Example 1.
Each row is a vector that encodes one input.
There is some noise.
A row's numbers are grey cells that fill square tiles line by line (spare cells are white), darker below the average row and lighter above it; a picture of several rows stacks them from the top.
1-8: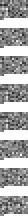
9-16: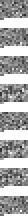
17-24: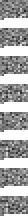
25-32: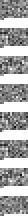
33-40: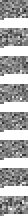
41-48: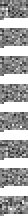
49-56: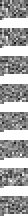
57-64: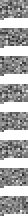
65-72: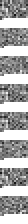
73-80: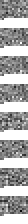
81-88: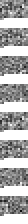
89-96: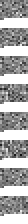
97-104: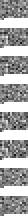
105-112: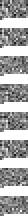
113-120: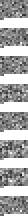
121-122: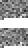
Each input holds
a point on an 11-point line.
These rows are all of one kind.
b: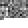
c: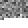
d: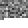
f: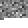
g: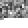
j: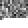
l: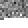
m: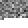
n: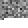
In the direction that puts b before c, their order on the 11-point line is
j, b, d, m, c, l, f, n, g.
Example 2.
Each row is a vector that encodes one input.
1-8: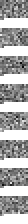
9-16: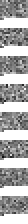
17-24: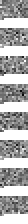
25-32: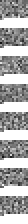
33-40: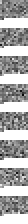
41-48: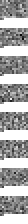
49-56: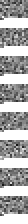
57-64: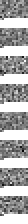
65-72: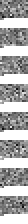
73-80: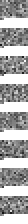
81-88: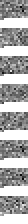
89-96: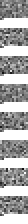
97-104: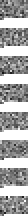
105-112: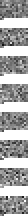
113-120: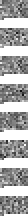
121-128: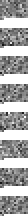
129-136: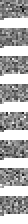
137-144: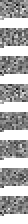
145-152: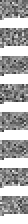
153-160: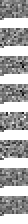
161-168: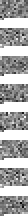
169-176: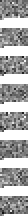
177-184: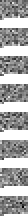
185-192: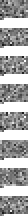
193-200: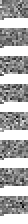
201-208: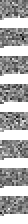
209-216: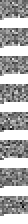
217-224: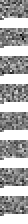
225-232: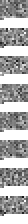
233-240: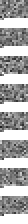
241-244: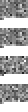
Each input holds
a node of a 13-node tree.
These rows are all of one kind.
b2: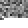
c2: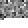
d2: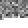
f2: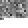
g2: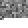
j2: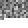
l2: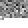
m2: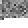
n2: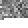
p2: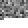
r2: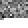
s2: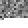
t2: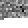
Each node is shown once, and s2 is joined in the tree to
m2.
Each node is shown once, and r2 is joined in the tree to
g2.
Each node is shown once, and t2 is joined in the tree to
g2 and m2.
